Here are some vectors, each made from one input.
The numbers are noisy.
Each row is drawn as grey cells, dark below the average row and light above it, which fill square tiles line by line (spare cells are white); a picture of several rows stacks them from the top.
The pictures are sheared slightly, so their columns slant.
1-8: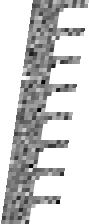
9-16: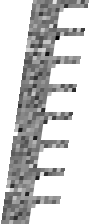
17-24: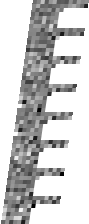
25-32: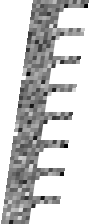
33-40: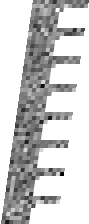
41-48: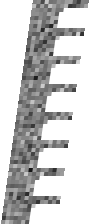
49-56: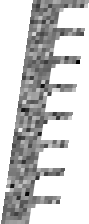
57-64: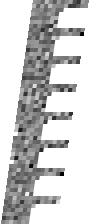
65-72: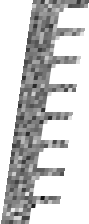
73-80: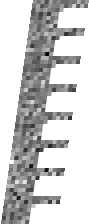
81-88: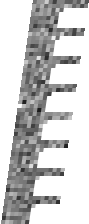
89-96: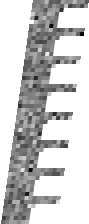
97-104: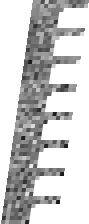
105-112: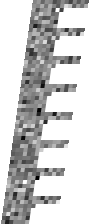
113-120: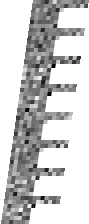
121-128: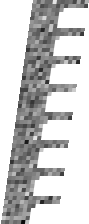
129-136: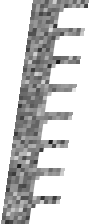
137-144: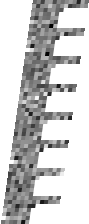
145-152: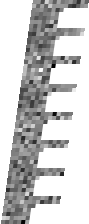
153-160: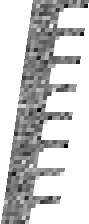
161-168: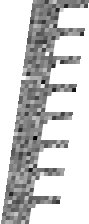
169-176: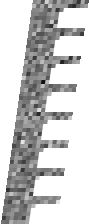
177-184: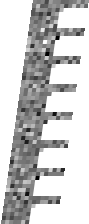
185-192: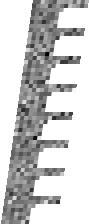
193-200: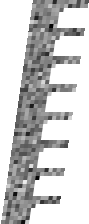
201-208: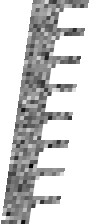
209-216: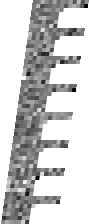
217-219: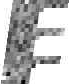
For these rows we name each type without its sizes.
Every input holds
a point on each of three circles, together with either a point on a circle, or a point on each of two lines.
